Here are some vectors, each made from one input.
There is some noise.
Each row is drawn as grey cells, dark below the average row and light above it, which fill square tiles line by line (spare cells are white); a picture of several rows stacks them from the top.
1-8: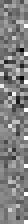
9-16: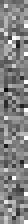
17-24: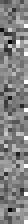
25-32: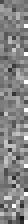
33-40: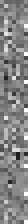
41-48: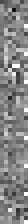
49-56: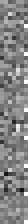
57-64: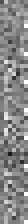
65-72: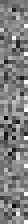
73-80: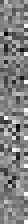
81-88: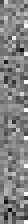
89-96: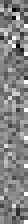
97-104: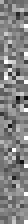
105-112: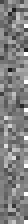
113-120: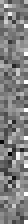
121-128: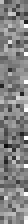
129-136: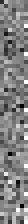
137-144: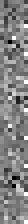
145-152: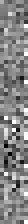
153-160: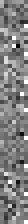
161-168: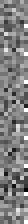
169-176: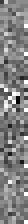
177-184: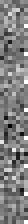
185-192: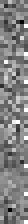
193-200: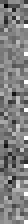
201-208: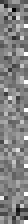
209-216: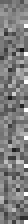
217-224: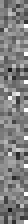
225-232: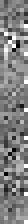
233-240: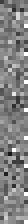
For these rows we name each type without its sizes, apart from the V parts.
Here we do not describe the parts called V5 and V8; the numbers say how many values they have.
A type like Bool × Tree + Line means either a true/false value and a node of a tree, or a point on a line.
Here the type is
(Bool × (Line + V8) + V5) × Line.
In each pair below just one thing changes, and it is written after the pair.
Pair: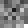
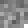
the value of V8
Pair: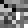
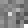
the true/false value
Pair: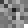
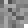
the value of V8
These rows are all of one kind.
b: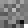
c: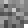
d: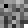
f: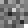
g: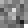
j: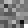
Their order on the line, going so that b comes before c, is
f, g, b, c, d, j.
